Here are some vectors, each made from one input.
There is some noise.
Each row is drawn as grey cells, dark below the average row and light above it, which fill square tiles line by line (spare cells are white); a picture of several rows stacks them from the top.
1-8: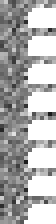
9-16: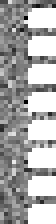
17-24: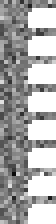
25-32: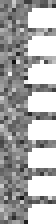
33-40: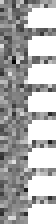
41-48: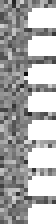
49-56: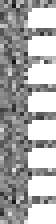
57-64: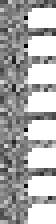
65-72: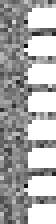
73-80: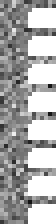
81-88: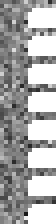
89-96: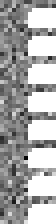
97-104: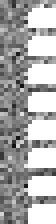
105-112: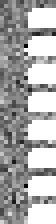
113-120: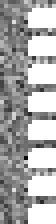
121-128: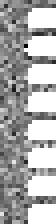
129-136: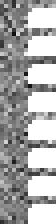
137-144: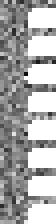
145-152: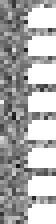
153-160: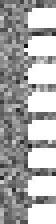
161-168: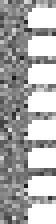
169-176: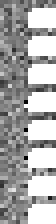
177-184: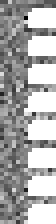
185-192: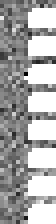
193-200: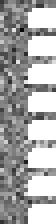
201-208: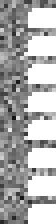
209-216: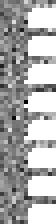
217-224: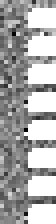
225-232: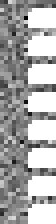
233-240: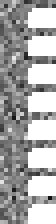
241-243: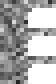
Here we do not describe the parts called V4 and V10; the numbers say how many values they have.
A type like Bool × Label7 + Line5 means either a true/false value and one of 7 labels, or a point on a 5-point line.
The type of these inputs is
(Bool × Line8 × V10 + Line7) × V4.
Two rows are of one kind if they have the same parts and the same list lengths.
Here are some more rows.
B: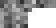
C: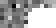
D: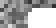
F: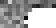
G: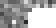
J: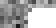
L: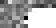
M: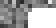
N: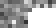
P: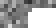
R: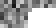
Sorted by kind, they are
B, D, F, L, M, P
C, G, J, N, R

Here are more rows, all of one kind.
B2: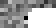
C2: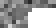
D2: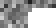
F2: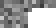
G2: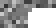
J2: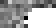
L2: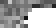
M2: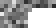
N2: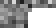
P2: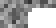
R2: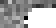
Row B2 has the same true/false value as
G2, J2, M2 and N2.
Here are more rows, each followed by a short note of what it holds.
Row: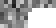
a point on a 7-point line and a value of V4
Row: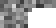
a point on an 8-point line, a true/false value, a value of V4 and a value of V10
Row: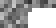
a point on an 8-point line, a true/false value, a value of V4 and a value of V10
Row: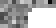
a point on a 7-point line and a value of V4
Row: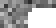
a point on an 8-point line, a true/false value, a value of V4 and a value of V10
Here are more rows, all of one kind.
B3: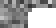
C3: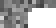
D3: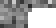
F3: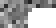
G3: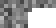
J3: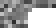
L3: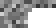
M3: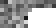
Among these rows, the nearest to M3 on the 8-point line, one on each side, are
D3 and G3.
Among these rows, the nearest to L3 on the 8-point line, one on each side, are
C3 and J3.
